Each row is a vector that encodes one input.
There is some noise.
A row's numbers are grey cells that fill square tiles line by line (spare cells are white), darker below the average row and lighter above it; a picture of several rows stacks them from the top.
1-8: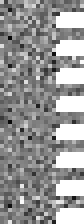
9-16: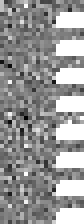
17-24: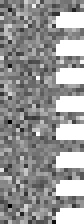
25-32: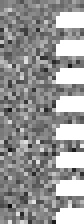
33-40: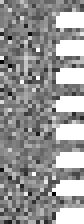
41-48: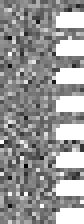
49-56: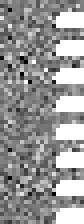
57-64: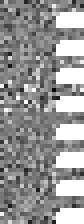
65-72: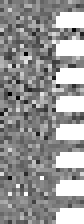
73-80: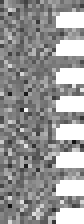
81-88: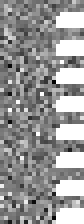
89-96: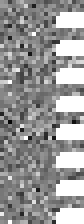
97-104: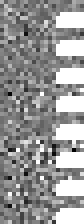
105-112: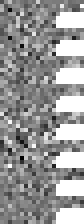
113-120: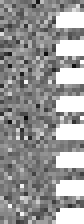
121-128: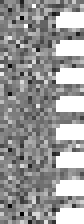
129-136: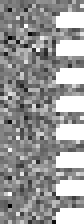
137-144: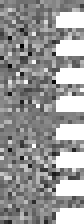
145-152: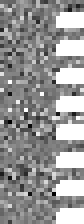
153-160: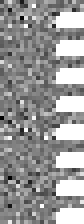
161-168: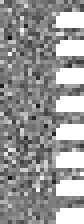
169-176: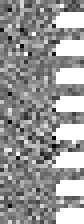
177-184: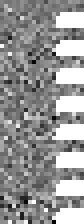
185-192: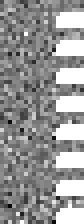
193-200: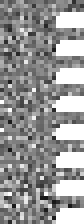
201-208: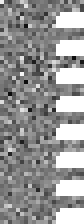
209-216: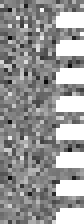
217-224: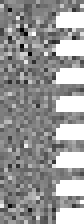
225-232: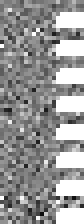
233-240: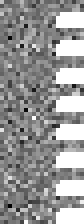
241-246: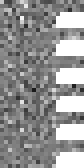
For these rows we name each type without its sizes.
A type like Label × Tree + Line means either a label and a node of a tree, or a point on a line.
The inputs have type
Bool × Bool × Bool × Bool + Label × (Label + Tree) + Unit.
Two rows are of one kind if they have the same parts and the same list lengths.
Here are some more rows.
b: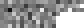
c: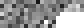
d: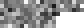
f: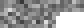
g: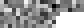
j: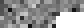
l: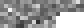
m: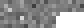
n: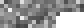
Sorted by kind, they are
b, d
c, f, g, m
j
l, n

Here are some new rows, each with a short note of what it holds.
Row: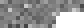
four true/false values
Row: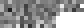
two labels
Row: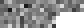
two labels
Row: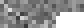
four true/false values
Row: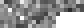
a fixed value
